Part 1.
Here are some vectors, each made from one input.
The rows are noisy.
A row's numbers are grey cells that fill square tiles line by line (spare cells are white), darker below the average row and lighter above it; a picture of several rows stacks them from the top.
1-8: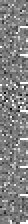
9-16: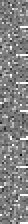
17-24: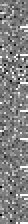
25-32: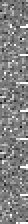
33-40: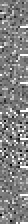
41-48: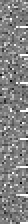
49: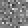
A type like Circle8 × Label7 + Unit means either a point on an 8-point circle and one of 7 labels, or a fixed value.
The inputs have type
Circle10 + Unit.
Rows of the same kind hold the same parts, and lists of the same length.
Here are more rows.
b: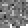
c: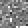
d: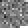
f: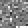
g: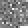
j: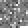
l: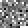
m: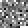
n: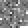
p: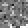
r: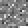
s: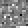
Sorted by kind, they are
b, c, d, f, g, j, n, p, r, s
l, m

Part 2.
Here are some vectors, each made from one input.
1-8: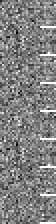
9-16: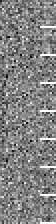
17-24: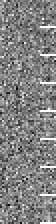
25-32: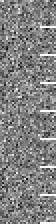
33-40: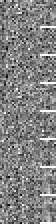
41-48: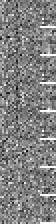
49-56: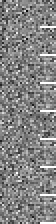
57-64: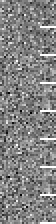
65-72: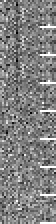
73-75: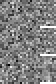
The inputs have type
Circle10.
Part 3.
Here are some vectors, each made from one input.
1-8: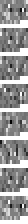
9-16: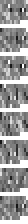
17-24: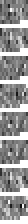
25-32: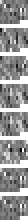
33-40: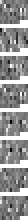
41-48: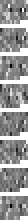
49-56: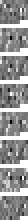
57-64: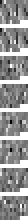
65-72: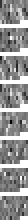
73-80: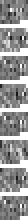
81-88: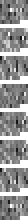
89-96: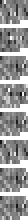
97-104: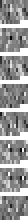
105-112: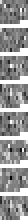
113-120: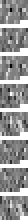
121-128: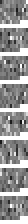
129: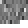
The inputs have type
Circle9.
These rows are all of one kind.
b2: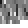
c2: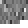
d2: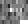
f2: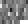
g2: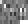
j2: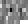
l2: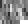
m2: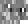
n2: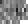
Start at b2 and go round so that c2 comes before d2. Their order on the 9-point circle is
b2, n2, m2, j2, f2, c2, g2, d2, l2.
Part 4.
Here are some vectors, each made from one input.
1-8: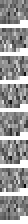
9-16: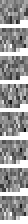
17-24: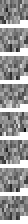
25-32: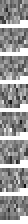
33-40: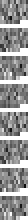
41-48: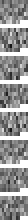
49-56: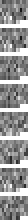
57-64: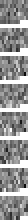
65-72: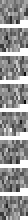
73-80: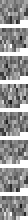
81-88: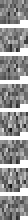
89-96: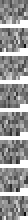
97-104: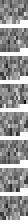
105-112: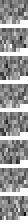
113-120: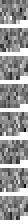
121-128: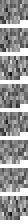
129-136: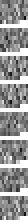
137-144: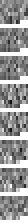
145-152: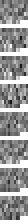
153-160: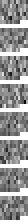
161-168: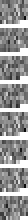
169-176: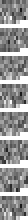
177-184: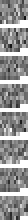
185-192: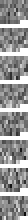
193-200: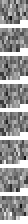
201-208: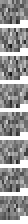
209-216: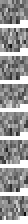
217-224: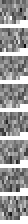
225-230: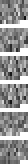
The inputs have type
Line8.
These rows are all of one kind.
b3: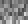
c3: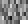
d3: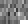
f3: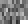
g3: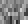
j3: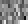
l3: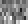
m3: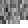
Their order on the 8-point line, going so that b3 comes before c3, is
j3, l3, b3, m3, d3, f3, g3, c3.
